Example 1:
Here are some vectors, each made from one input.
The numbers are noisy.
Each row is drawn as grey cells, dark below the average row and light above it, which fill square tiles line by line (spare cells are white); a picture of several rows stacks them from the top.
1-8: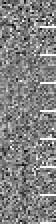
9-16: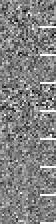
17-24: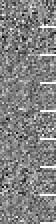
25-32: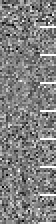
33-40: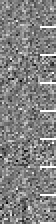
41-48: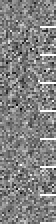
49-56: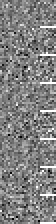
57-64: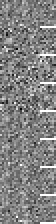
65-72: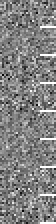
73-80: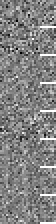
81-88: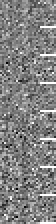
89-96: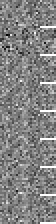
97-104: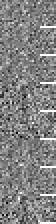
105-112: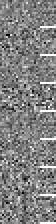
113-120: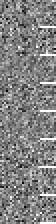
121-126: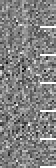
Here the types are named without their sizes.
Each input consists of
either a point on a circle, or a fixed value, or a label and a node of a tree.
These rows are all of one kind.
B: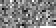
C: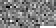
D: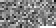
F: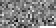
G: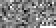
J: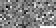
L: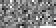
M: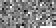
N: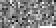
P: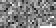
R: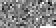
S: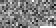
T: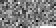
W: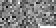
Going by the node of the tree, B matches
G, L, M and R.
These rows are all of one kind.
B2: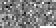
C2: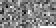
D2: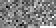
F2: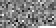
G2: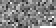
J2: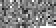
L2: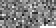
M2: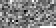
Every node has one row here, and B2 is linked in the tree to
C2 and D2.
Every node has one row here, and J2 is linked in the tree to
M2.
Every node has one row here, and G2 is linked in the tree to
D2.
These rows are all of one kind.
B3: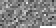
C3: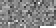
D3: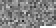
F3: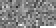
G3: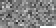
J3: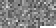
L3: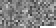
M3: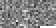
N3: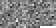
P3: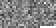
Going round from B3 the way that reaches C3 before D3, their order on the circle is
B3, N3, M3, F3, G3, J3, P3, L3, C3, D3.
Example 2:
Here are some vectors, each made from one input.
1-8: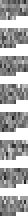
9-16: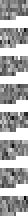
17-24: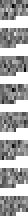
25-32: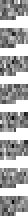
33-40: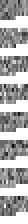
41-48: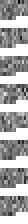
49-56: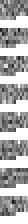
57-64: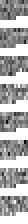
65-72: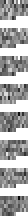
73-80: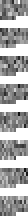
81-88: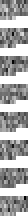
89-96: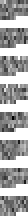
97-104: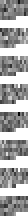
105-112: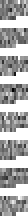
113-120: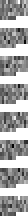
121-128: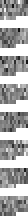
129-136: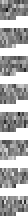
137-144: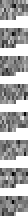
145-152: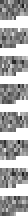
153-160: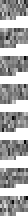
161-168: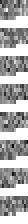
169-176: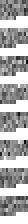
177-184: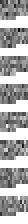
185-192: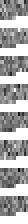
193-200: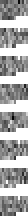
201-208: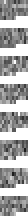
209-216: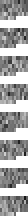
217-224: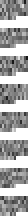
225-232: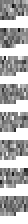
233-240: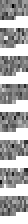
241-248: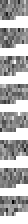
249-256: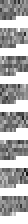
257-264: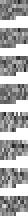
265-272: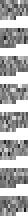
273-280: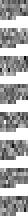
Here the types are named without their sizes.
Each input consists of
a point on a line, together with either a label, or a point on a line.
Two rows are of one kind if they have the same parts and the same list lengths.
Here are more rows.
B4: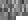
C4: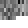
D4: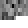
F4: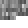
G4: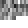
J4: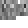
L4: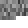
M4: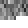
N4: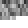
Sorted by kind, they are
B4, C4, D4, F4, J4, L4
G4, M4, N4

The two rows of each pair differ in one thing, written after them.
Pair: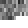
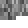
the place on the line
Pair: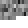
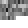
the place on the line
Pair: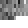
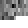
the place on the line
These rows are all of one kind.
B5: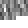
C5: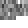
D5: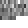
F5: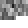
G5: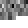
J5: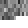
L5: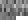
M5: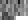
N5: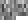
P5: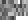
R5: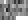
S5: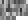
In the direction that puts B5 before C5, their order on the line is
G5, B5, S5, R5, L5, J5, M5, F5, P5, C5, D5, N5.
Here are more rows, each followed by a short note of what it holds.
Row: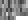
a label and a point on a line
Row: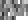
a label and a point on a line
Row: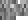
a label and a point on a line
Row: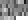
a point on each of two lines
